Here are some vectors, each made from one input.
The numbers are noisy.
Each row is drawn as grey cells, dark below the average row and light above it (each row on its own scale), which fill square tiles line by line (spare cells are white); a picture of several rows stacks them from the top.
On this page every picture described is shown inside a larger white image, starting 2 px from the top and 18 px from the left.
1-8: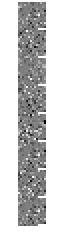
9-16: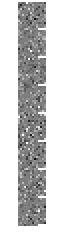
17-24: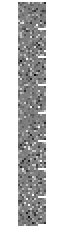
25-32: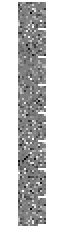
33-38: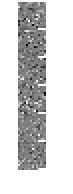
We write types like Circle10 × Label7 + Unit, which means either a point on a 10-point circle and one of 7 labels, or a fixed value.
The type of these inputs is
Label4 × Label6.
